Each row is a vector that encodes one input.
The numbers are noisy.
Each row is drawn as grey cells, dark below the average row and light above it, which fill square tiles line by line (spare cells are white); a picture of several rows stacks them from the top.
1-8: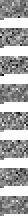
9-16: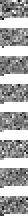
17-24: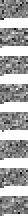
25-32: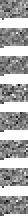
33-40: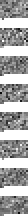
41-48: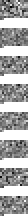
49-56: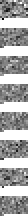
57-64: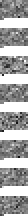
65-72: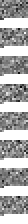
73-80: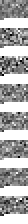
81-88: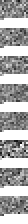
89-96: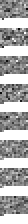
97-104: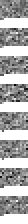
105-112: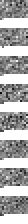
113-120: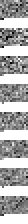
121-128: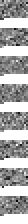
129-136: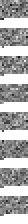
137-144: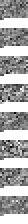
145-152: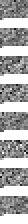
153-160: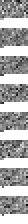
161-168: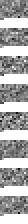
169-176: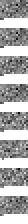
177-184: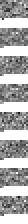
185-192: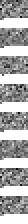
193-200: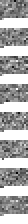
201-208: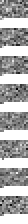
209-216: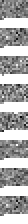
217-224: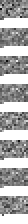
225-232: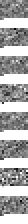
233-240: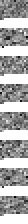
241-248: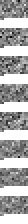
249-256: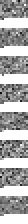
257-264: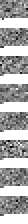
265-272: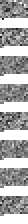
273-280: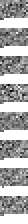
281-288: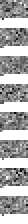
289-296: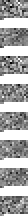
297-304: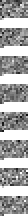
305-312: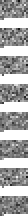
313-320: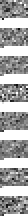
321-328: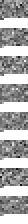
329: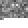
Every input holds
either a point on an 8-point line, or three true/false values, or a list of up to two points on a 13-point line.
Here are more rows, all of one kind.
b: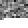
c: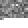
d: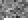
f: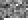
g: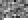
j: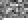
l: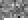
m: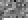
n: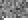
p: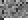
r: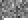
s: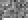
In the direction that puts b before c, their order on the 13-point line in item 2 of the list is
g, b, f, r, s, c, n, l, p, j, d, m.
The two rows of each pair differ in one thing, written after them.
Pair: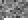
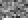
the place on the 13-point line in item 2 of the list
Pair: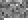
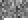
the place on the 13-point line in item 1 of the list
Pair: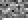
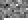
the place on the 13-point line in item 2 of the list
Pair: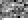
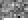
the place on the 13-point line in item 2 of the list
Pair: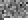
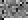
the place on the 13-point line in item 1 of the list
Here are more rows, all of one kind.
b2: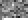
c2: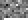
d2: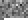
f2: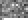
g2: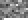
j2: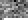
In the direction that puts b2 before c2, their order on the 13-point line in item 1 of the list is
j2, b2, f2, d2, g2, c2.
